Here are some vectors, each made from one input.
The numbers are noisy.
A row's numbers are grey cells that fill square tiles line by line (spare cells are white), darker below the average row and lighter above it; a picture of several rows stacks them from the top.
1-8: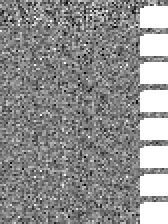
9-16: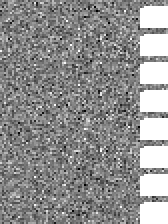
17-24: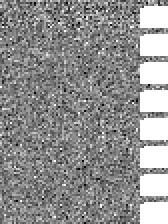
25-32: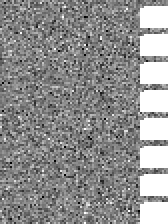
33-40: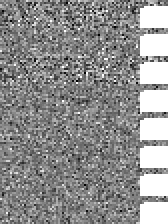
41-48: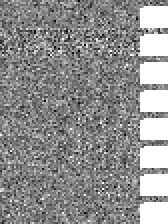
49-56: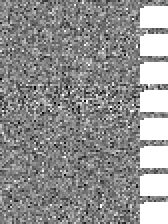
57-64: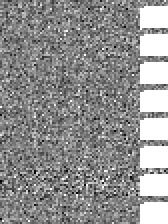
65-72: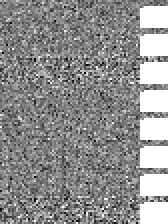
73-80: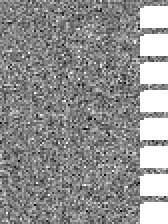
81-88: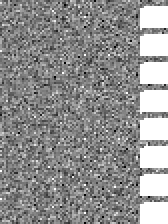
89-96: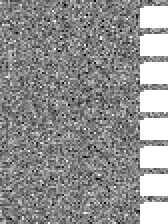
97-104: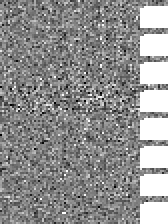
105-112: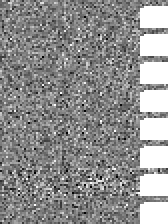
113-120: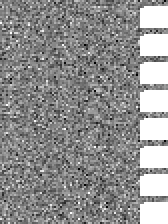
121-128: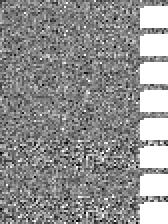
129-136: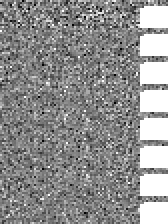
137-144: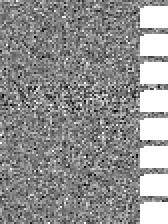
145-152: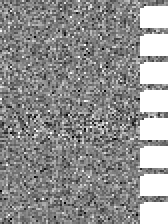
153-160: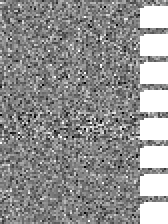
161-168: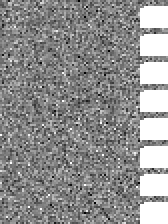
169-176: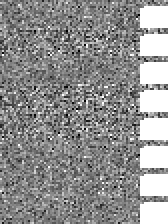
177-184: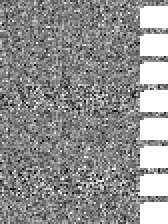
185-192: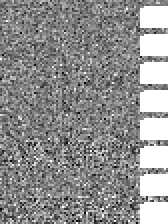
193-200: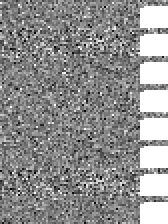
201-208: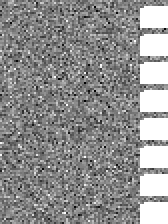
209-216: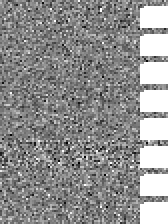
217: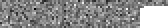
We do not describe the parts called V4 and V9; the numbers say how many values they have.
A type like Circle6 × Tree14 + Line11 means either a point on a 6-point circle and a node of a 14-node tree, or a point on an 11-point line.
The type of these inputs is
(Bool × Circle5 + Label7) × V9 + V4.
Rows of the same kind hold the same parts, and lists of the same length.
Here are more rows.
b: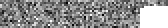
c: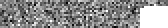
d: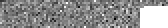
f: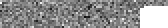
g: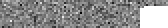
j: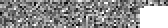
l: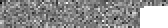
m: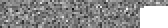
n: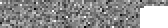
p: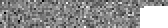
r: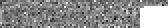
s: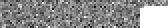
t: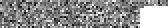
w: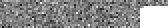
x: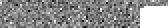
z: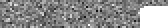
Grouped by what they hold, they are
b, c, j, t
d, l, n, p, r, s, x
f, g, m, w, z

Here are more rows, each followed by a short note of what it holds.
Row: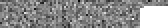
a point on a 5-point circle, a true/false value and a value of V9
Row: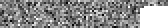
a value of V4
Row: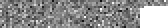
a point on a 5-point circle, a true/false value and a value of V9
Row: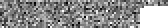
a value of V4
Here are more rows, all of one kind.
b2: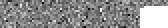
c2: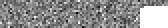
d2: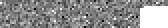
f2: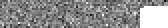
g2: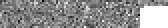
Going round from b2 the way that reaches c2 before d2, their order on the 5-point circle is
b2, c2, f2, g2, d2.
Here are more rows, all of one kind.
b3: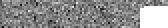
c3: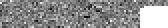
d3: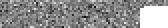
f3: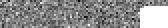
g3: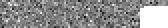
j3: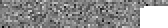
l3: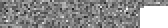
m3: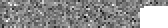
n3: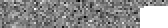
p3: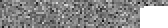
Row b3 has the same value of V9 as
g3 and m3.
